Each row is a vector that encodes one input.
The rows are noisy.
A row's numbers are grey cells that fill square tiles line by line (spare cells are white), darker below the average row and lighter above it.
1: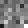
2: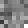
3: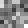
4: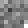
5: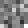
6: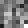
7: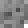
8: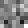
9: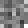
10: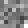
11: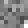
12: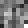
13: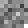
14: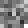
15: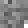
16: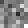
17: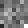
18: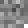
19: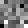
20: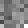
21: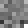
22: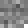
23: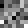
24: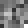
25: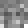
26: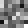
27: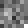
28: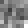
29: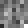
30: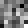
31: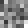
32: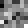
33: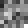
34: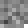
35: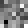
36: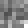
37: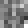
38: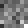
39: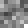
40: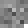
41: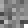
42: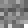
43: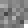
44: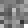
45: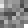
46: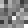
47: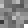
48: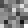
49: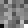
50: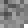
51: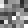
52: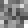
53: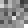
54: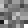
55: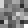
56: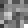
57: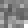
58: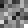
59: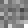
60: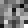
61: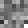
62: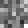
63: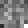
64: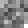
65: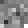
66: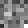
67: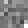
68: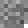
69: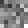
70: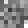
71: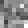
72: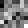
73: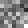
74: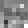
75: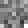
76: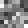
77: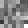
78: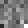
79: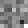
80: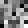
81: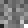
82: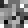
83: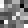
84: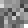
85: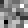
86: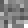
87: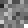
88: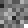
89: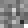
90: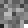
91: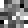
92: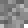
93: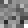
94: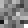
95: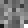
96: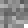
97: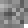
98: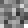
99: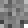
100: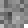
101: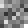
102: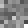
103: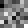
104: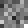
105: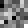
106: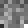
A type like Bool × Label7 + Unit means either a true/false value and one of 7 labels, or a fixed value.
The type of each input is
Line5 × List2(Line4).
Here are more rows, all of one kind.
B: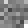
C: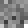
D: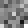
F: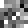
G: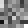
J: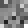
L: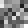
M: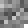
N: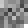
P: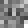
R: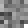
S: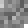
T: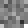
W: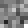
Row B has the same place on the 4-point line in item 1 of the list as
F, L, N and P.
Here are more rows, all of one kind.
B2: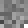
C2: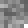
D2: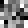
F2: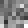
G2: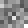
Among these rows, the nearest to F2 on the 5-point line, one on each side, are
B2 and C2.
